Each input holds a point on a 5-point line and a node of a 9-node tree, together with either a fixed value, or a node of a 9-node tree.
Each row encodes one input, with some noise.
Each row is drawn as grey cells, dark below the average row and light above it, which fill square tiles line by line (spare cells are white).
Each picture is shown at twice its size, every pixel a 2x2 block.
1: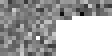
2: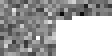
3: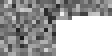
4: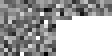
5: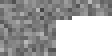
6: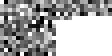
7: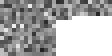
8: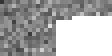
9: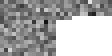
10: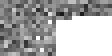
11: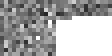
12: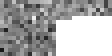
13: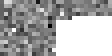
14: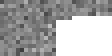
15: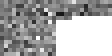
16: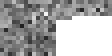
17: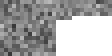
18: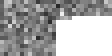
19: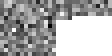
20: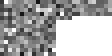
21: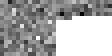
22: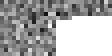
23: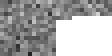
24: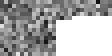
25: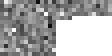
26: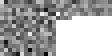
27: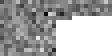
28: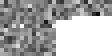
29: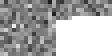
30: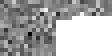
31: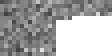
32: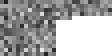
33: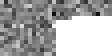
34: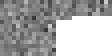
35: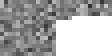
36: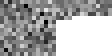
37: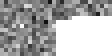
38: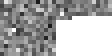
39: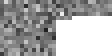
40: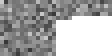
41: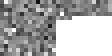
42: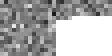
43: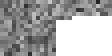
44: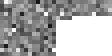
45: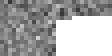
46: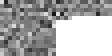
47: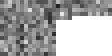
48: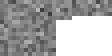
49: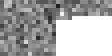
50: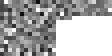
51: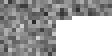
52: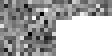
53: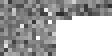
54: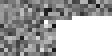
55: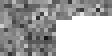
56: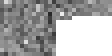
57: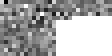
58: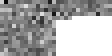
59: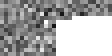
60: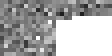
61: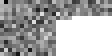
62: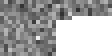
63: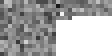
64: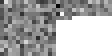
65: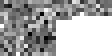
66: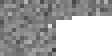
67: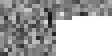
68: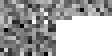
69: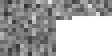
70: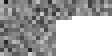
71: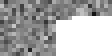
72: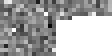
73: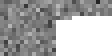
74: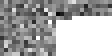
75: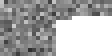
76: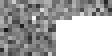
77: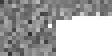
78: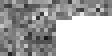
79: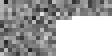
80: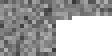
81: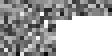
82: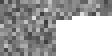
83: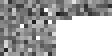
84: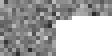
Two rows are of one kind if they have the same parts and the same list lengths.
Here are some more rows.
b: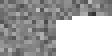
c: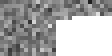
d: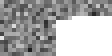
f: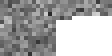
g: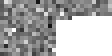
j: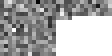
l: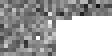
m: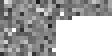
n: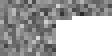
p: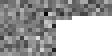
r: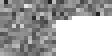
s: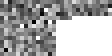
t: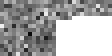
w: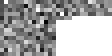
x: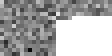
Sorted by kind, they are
b, c, d, l, m, s, w, x
f, g, j, n, p, r, t

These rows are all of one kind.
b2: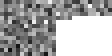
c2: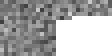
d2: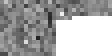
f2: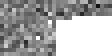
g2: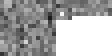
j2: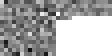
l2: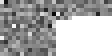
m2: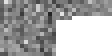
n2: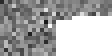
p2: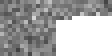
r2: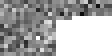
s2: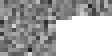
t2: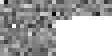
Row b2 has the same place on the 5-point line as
d2 and l2.
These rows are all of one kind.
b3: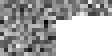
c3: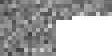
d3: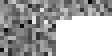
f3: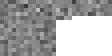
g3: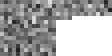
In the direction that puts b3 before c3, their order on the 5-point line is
b3, f3, g3, c3, d3.
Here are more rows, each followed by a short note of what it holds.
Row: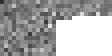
a point on a 5-point line and a node of a 9-node tree
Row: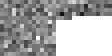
a point on a 5-point line and a node of each of two 9-node trees
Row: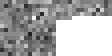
a point on a 5-point line and a node of a 9-node tree
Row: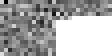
a point on a 5-point line and a node of each of two 9-node trees
